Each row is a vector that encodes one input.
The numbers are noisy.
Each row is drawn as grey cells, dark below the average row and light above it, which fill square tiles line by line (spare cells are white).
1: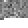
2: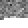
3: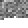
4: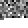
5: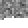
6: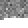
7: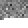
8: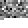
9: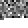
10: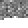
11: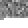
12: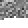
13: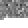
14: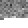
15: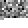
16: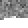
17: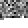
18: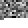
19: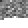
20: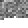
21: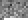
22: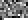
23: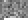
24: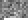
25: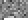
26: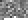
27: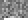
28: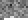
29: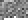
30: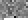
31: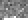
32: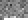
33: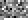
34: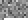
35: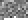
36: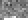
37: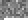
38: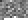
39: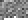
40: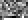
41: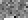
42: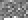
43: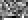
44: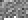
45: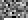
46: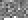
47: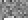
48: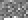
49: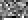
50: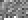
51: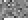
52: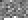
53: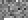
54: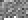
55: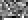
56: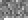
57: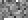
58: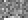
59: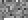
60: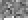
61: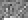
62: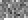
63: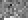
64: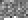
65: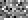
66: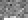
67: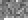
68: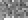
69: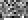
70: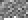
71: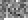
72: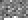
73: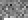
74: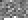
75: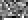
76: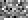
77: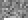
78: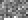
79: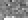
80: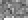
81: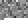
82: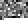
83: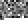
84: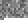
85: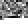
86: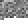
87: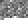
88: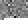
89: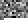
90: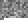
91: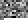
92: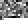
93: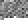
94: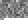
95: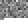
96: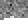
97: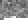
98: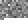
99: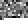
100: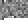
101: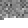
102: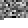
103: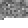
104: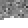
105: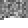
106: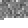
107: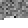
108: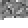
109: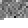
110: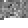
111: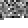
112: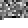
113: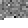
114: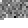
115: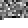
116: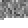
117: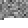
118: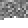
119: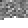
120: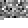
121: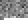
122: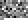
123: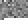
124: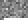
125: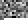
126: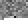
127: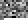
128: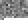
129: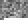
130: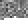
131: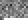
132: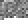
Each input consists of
either a point on a 4-point line, or a list of up to three points on a 5-point line.
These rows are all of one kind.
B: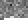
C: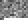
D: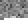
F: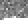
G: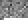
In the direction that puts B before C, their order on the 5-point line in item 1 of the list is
F, D, B, G, C.
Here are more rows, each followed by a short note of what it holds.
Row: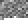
a list of one item
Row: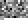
the empty list
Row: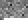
a list of two items
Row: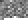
a list of one item
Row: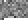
a list of three items
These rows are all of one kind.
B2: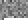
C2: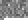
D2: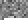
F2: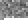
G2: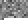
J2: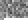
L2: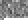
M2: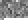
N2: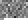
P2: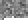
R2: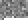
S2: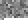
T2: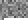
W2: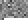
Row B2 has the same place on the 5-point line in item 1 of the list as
D2, G2, T2 and W2.
